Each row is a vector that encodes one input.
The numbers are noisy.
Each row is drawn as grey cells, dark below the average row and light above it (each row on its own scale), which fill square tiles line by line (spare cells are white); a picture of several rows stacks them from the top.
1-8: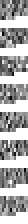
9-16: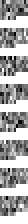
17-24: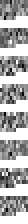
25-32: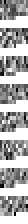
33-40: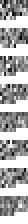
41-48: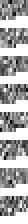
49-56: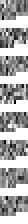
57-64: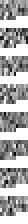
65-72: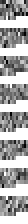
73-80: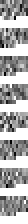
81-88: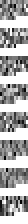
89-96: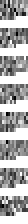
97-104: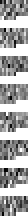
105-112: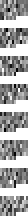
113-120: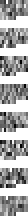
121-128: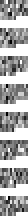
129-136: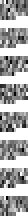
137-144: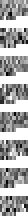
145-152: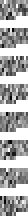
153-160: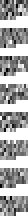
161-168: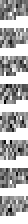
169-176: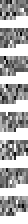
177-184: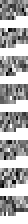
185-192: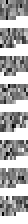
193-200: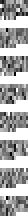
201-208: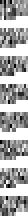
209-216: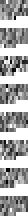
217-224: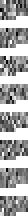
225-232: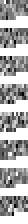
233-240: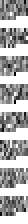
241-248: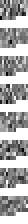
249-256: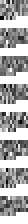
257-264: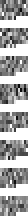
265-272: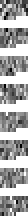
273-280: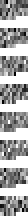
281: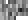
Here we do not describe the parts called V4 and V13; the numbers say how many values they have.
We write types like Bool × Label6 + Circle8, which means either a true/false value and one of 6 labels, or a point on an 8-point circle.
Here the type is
(Bool × Circle6 + V4) × V13.
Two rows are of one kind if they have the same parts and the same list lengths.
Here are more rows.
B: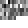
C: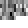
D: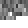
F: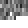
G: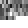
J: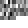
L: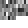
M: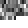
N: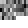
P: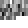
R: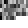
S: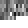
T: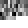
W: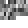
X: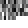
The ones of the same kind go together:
B, C, J, L, M, P, R, W, X
D, F, G, N, S, T

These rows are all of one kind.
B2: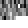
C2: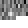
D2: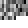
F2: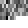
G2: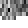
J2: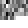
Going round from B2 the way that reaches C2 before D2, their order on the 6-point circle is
B2, C2, D2, G2, J2, F2.
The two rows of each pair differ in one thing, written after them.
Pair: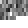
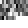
the value of V13
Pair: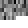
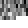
the true/false value
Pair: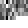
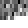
the value of V13
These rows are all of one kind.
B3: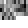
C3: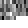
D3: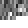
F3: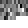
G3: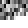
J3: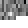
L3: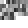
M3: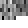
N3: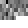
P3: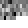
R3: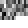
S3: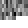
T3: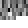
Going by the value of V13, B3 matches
D3 and G3.
